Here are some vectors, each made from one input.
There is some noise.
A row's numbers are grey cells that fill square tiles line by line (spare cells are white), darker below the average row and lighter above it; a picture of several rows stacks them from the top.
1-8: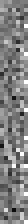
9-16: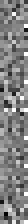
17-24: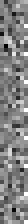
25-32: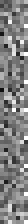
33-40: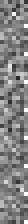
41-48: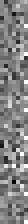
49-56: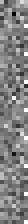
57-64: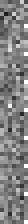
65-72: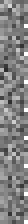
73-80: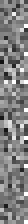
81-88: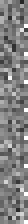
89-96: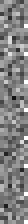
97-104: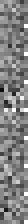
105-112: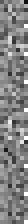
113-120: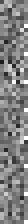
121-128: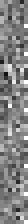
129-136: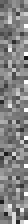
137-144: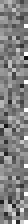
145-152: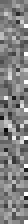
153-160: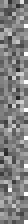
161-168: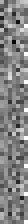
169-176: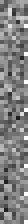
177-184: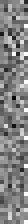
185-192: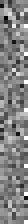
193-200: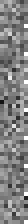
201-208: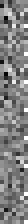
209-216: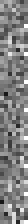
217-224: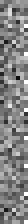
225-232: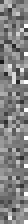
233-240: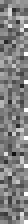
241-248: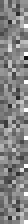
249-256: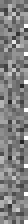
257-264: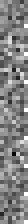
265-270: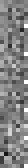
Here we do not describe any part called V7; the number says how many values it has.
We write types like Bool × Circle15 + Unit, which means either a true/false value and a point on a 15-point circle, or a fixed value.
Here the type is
Bool × Circle9 + (Line5 + Line6) × V7.
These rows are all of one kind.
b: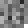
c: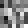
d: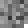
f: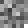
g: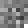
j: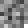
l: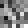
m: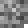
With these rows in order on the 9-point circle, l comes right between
d and g.
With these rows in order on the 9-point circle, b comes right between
d and j.
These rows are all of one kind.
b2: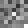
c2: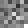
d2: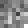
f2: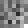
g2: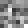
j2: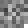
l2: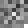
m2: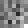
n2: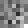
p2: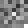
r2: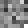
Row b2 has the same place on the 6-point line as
d2, f2, m2 and p2.
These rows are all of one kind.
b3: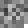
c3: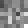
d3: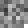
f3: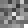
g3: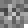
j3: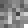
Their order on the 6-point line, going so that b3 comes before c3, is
f3, d3, b3, j3, g3, c3.
